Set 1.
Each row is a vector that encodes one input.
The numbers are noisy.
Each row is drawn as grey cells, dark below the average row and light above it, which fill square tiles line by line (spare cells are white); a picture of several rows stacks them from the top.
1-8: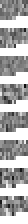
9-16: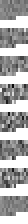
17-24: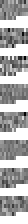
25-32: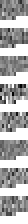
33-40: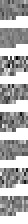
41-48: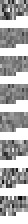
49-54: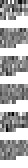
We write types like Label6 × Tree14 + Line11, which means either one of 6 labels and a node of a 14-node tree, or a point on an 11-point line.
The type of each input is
Tree10 + Unit.
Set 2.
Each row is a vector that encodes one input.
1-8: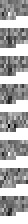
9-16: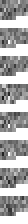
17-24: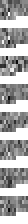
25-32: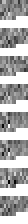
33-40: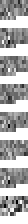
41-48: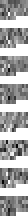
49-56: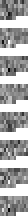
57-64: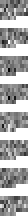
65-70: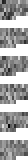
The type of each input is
Bool × Bool × Bool + Unit.
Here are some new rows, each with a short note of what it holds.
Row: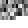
a fixed value
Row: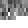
three true/false values
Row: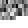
a fixed value
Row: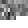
three true/false values
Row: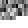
a fixed value
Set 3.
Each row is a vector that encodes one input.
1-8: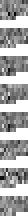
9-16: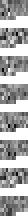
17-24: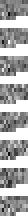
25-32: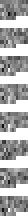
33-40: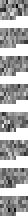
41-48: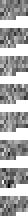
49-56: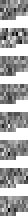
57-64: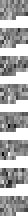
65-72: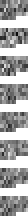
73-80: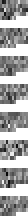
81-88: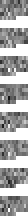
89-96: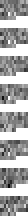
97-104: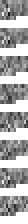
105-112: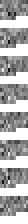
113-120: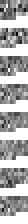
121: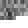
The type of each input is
Bool × Bool × Bool + Unit.
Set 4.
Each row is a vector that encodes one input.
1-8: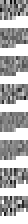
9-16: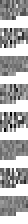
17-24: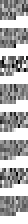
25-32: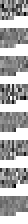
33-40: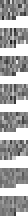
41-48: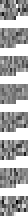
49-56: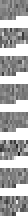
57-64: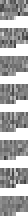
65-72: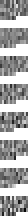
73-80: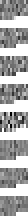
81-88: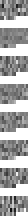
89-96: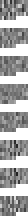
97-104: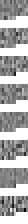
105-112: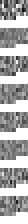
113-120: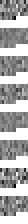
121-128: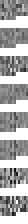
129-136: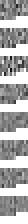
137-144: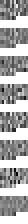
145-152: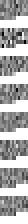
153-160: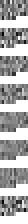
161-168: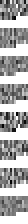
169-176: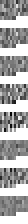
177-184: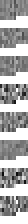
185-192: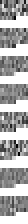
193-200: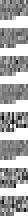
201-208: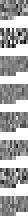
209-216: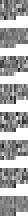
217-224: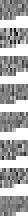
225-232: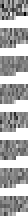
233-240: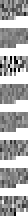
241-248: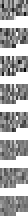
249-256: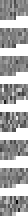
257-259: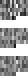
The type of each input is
Bool × Bool × Bool.
